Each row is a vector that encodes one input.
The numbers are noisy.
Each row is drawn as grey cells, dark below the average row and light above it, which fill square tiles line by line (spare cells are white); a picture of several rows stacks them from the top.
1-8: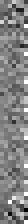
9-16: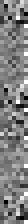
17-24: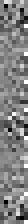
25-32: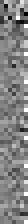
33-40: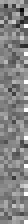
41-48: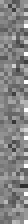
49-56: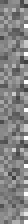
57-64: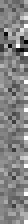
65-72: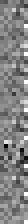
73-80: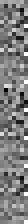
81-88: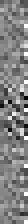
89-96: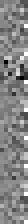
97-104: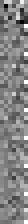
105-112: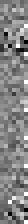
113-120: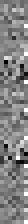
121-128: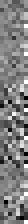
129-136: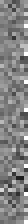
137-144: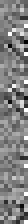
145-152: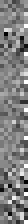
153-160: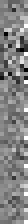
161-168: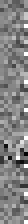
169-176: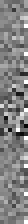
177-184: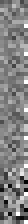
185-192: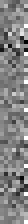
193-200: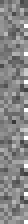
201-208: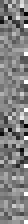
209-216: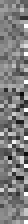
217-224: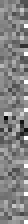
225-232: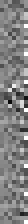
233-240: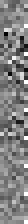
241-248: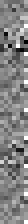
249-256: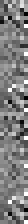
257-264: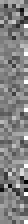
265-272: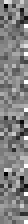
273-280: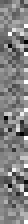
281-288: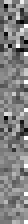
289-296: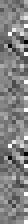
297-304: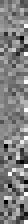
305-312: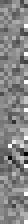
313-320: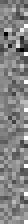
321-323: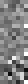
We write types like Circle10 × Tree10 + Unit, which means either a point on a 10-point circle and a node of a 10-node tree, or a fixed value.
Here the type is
Bool × (Circle9 + Unit) + Circle8.
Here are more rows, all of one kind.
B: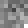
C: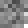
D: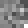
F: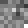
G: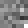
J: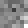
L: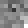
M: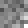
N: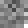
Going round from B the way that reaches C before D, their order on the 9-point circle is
B, L, J, M, F, C, N, G, D.
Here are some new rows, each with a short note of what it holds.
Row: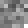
a true/false value
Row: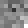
a point on a 9-point circle and a true/false value
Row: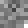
a point on a 9-point circle and a true/false value
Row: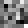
a point on an 8-point circle
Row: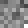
a point on a 9-point circle and a true/false value
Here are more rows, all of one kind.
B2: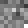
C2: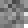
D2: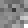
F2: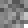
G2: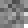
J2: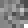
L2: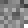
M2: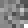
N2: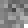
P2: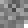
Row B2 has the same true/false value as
J2, L2 and M2.
